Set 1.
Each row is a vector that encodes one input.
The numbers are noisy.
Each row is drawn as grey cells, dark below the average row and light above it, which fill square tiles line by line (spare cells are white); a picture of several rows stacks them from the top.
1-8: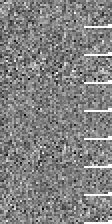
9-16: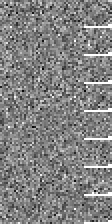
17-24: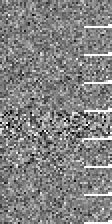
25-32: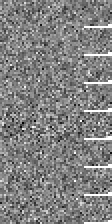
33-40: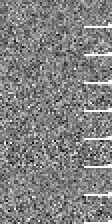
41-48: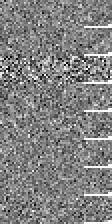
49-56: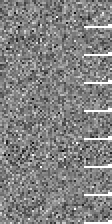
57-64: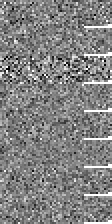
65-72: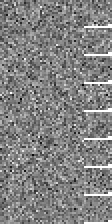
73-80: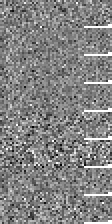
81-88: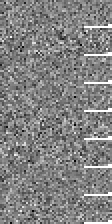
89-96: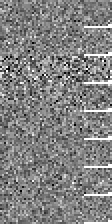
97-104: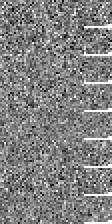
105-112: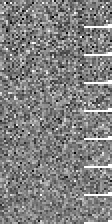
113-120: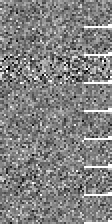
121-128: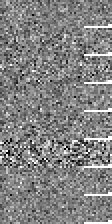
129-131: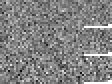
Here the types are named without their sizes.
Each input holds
a list of points on a line.
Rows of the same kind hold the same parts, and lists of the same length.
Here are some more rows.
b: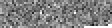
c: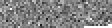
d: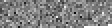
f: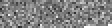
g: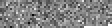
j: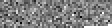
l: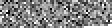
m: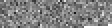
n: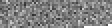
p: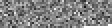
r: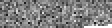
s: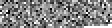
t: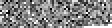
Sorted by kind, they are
b, c, p
d, f, g, j, m, n, r
l, s, t

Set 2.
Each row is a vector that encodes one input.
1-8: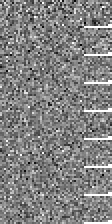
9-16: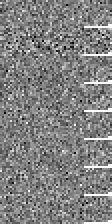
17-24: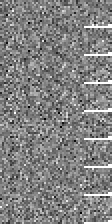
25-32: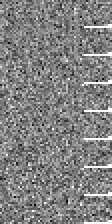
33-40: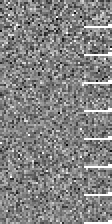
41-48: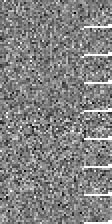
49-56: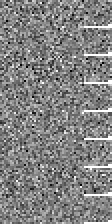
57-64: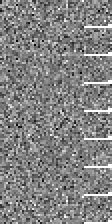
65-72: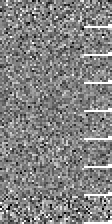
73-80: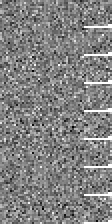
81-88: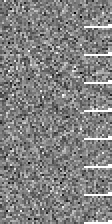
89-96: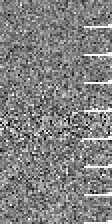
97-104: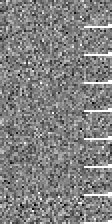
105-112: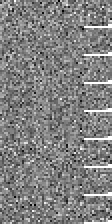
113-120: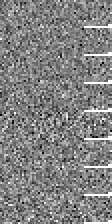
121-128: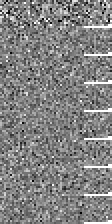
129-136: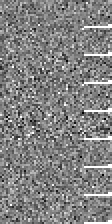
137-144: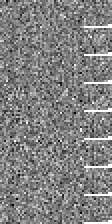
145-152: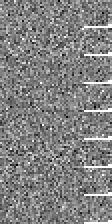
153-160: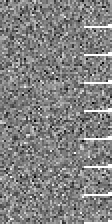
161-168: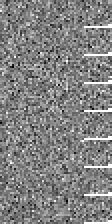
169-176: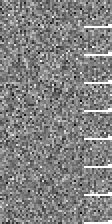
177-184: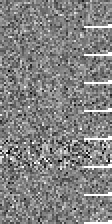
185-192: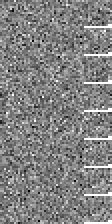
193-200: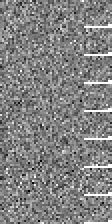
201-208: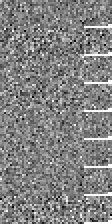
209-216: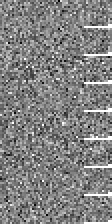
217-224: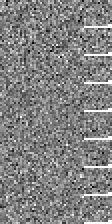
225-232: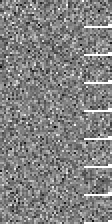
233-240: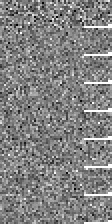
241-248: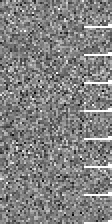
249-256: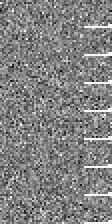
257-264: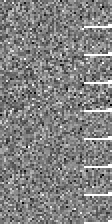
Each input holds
a list of up to two points on a 16-point line.
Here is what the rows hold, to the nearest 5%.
All of them are lists of up to two points on a 16-point line: a few are empty, 40% hold one and 60% two.
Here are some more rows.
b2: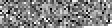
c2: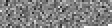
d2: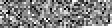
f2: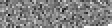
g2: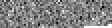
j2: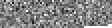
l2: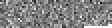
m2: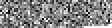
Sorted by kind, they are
b2, d2, m2
c2, f2, j2
g2, l2

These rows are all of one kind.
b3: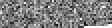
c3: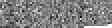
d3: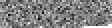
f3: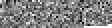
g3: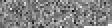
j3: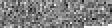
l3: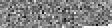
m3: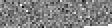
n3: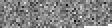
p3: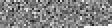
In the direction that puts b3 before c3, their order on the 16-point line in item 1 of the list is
g3, p3, n3, m3, j3, b3, c3, f3, d3, l3.
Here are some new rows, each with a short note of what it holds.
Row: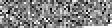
the empty list
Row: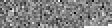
a list of one item
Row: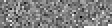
a list of one item
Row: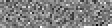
a list of two items
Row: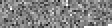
a list of two items
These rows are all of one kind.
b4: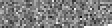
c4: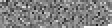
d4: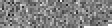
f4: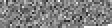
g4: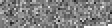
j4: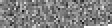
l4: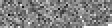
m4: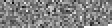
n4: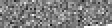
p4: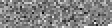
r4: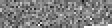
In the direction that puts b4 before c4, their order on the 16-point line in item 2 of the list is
j4, g4, b4, c4, d4, l4, r4, m4, n4, p4, f4.
